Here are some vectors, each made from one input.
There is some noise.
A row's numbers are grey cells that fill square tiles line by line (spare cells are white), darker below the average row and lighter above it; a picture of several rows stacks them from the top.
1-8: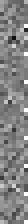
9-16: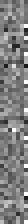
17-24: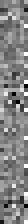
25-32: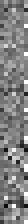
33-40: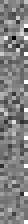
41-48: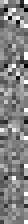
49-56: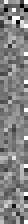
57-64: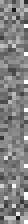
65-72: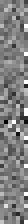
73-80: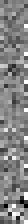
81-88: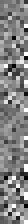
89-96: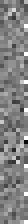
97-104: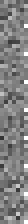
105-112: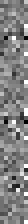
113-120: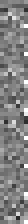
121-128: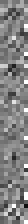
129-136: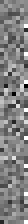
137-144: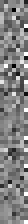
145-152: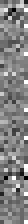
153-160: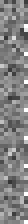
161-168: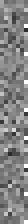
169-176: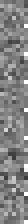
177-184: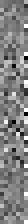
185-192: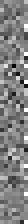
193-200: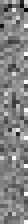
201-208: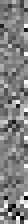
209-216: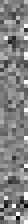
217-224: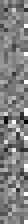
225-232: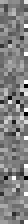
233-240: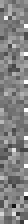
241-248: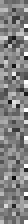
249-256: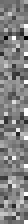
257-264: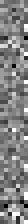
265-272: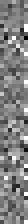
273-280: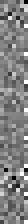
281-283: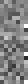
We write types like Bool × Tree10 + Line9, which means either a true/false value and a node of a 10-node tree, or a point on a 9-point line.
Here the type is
(Circle17 + Unit) × Line11 + Line8.
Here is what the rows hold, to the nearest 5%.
About 20% of them hold a point on an 8-point line. The rest hold a point on an 11-point line, together with either a point on a 17-point circle, or a fixed value.
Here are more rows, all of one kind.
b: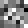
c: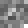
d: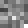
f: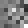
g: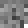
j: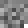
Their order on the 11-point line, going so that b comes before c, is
d, b, f, c, g, j.
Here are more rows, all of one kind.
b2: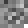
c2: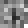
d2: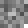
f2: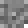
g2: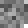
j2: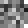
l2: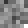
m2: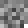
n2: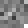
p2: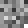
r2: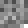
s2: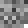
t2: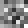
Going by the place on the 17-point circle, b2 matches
d2, g2, l2 and r2.
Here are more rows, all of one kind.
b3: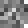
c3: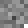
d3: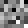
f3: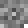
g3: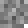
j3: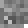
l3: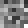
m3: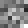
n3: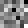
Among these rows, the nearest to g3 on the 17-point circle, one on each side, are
b3 and j3.
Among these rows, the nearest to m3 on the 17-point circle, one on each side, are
d3 and l3.
